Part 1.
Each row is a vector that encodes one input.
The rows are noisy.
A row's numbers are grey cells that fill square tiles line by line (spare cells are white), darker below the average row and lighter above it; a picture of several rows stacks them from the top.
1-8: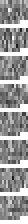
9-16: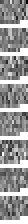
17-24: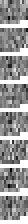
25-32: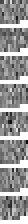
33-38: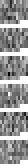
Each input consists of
one of 4 labels and one of 6 labels.
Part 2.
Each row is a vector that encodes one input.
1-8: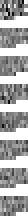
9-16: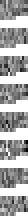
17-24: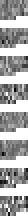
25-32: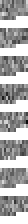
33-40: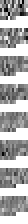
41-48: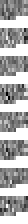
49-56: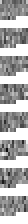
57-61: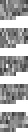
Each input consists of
one of 4 labels and a point on a 4-point line.
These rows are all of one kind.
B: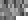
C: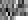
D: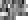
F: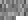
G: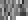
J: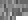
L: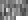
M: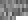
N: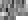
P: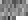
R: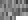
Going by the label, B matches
G and L.
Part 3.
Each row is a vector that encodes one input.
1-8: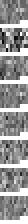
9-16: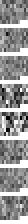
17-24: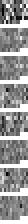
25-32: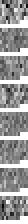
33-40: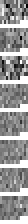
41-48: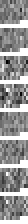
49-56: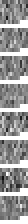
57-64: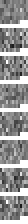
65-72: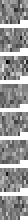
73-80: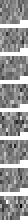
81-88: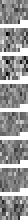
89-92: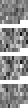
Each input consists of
a point on a 7-point line, together with either a fixed value, or three true/false values.
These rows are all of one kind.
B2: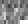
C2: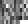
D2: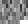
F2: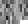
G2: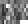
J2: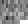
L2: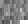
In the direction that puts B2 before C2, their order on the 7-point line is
F2, J2, L2, B2, C2, D2, G2.
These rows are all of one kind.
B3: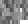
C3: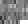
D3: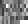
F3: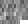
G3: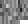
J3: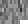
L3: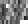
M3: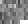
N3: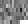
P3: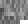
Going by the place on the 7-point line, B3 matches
D3, G3, J3 and M3.
